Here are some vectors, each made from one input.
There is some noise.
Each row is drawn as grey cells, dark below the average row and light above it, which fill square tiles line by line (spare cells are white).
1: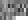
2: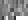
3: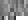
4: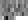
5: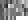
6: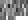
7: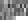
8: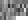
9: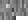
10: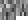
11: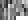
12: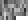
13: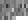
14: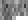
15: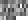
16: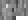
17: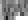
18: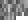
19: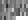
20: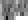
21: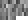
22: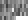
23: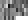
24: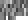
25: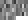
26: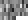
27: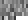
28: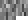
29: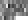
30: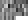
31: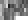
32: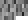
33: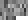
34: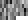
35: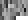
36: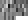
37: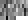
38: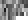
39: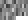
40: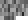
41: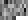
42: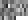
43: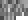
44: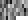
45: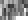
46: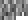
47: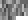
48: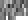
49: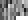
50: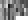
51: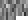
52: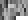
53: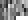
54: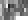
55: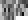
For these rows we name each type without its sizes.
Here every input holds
a point on a line and four true/false values.
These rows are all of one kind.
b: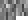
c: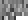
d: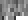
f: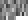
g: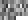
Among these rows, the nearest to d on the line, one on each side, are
b and f.
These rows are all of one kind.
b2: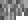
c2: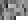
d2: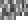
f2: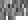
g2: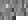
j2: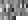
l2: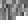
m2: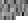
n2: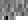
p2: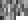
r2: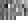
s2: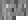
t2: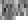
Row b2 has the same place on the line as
c2, n2 and s2.
